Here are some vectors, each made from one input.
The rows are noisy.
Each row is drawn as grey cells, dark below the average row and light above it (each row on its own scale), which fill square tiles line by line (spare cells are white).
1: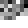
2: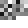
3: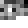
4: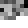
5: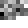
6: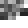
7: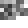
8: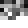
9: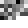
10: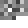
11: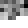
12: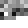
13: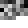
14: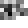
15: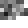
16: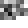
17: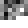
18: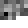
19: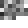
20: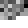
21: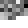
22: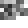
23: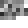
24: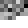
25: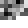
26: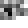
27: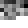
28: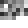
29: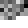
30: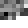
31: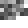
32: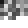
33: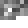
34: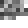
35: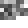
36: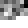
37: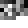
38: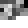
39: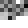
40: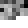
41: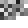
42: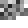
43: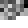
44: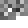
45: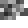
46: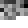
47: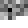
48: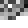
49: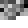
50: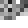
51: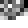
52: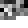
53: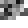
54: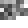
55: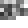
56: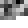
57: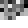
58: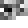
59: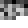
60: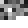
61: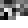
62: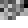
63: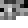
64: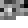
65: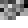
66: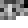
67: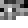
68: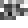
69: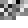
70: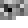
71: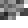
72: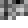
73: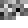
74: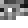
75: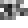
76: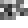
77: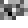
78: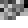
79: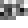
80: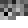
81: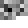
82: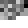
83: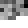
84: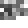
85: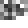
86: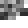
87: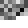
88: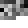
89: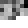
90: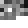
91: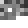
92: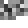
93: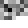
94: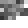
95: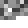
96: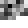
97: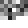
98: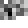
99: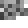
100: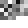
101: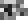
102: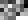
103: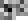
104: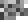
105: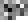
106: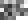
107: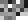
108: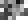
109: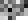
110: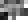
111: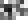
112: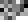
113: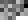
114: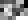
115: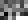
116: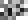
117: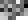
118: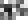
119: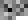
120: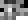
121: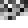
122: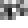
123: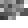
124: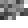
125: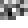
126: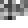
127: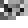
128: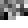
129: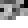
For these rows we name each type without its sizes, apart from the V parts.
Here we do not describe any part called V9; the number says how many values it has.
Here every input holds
a point on a line and a value of V9, together with either a fixed value, or three true/false values.
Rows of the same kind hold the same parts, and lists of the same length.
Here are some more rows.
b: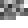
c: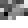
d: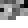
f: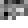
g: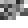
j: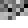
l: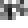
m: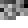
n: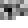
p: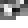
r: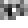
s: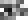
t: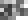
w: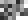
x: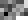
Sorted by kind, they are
b, c, d, f, g, m, p, w, x
j, l, n, r, s, t

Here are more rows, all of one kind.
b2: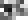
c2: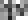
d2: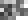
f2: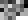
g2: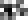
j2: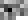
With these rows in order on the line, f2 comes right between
b2 and d2.
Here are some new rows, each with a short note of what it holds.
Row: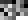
a point on a line, three true/false values and a value of V9
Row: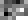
a point on a line, three true/false values and a value of V9
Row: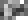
a point on a line, three true/false values and a value of V9
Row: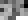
a point on a line, three true/false values and a value of V9
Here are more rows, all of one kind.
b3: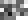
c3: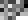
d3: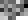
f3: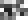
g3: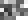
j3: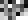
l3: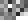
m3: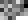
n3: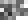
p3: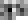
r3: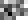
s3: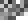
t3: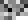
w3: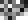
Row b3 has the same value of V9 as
f3, m3 and w3.
